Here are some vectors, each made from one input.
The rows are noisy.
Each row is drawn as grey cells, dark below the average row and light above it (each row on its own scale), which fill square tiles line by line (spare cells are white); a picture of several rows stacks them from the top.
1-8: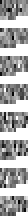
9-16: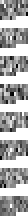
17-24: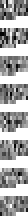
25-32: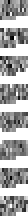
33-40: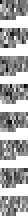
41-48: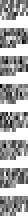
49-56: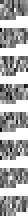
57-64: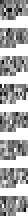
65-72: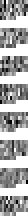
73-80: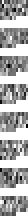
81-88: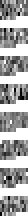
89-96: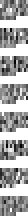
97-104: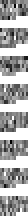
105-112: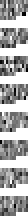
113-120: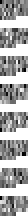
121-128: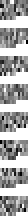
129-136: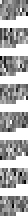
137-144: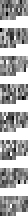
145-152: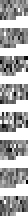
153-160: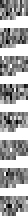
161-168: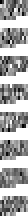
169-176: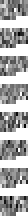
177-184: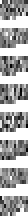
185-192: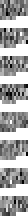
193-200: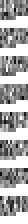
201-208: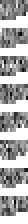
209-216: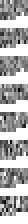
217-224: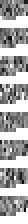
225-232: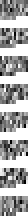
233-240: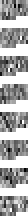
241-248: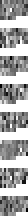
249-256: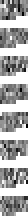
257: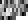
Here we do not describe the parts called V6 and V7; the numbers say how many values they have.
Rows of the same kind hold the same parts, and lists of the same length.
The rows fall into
3 kinds.
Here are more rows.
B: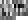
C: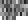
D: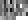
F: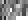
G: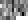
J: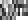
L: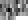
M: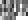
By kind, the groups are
B, F, J
C, D, L, M
G

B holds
four true/false values and a value of V7.
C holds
a point on a 4-point line and a node of a 10-node tree.
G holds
a value of V6 and a value of V7.
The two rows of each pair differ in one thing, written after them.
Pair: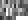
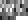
the value of V7
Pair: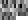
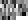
one of the four true/false values
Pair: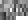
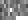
the value of V7
